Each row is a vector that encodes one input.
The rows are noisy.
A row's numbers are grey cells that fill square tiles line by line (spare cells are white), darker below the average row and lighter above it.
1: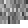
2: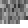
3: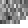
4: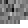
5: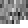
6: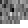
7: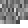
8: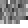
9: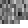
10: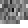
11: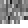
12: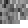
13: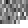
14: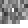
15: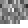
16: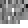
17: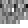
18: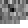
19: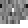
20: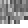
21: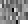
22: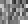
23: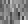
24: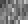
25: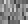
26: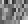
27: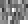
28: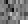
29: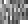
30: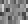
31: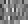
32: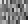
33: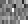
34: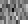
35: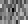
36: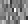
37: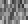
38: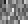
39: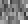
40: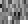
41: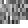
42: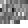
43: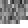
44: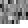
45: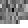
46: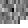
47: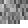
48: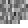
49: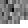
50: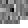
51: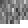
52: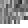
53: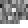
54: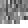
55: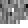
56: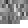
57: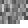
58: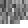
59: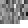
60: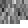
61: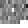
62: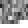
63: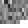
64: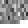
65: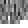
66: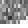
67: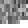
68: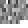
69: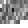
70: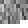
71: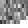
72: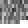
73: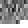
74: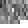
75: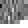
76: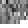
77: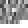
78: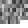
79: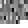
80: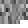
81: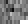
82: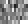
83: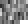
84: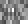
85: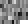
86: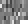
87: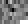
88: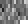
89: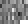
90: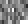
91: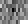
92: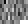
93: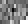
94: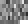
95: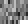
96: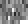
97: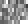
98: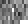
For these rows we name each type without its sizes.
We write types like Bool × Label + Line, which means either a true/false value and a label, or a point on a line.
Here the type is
(Line + Tree) × Tree.
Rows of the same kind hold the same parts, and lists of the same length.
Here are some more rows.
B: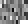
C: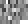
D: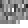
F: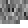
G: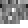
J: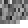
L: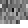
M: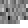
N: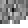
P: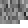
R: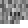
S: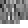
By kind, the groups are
B, F, J, L, M, N, P
C, D, G, R, S

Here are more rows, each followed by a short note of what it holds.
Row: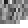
a point on a line and a node of a tree
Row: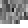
a point on a line and a node of a tree
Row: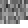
a point on a line and a node of a tree
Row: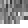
a point on a line and a node of a tree
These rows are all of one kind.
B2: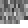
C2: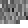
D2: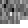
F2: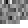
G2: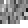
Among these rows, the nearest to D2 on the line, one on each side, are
C2 and F2.
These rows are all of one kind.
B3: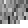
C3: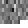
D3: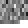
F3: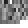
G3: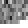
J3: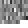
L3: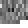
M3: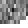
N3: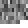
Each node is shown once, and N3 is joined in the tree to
L3.
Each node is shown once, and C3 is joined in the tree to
B3, J3 and L3.
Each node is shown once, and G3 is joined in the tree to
F3 and L3.
